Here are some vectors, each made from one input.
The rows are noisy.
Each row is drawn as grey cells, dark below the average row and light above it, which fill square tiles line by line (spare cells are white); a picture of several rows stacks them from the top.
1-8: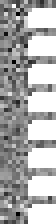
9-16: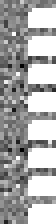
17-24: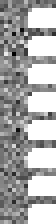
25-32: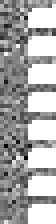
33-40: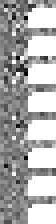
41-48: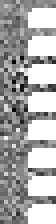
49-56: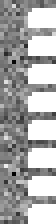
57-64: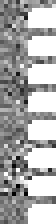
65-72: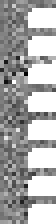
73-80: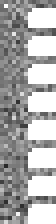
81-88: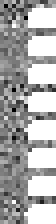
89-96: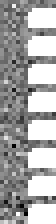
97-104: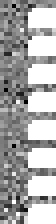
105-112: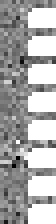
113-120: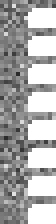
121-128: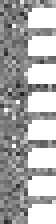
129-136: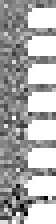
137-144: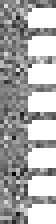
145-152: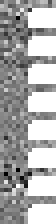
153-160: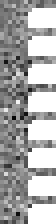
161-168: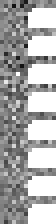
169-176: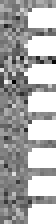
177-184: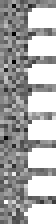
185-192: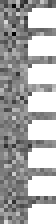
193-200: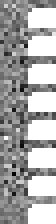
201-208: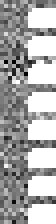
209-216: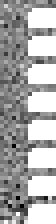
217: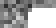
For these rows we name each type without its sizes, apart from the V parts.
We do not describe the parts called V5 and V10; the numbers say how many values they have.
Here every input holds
either a label, a true/false value and a value of V5, or a value of V10.
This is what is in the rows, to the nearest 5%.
About 65% of them hold a label, a true/false value and a value of V5. The rest hold a value of V10.
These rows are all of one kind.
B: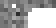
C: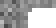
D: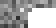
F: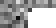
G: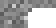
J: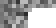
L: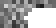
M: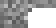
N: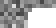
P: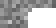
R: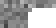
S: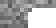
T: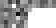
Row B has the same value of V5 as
F, L and N.
